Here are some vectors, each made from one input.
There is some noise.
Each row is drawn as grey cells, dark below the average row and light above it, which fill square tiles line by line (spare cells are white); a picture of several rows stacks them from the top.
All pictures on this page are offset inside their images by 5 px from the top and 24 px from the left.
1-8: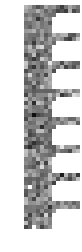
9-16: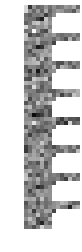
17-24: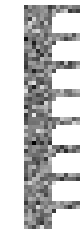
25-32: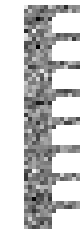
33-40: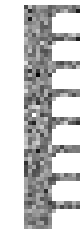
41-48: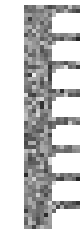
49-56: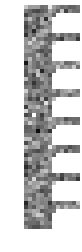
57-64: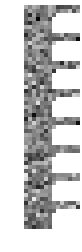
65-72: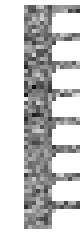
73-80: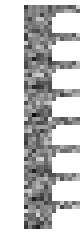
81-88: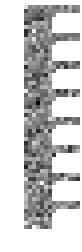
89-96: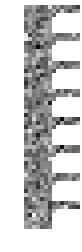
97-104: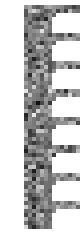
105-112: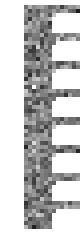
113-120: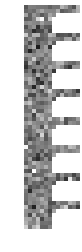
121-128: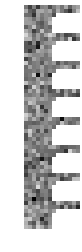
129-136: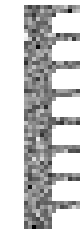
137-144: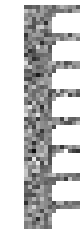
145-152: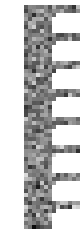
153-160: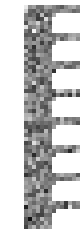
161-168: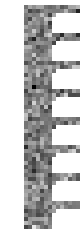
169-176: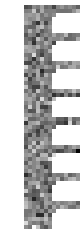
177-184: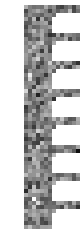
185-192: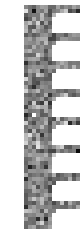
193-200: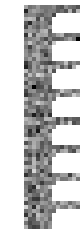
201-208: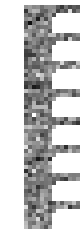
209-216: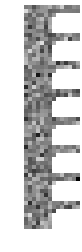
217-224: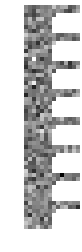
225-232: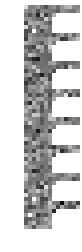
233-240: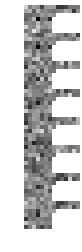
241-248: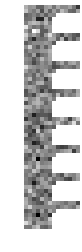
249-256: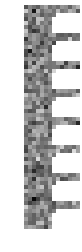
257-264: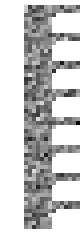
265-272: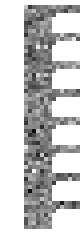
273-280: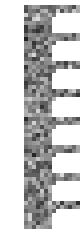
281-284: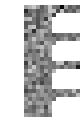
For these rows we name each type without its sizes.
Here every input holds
a point on a circle, a label and a point on a line.
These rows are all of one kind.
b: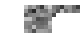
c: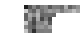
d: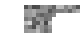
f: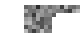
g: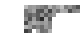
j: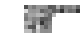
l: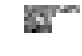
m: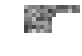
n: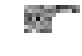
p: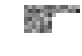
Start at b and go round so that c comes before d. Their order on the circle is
b, f, l, c, d, j, p, g, n, m.
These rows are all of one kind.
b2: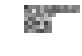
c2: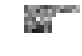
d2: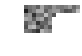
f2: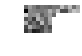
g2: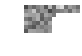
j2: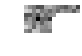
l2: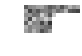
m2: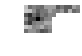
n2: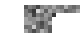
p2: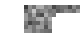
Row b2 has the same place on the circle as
g2 and p2.
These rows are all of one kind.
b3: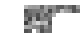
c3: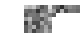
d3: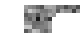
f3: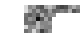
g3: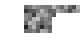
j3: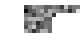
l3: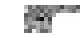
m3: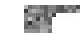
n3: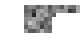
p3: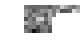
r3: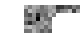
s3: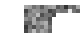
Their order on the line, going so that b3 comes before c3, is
l3, f3, n3, p3, m3, j3, d3, r3, b3, c3, s3, g3.
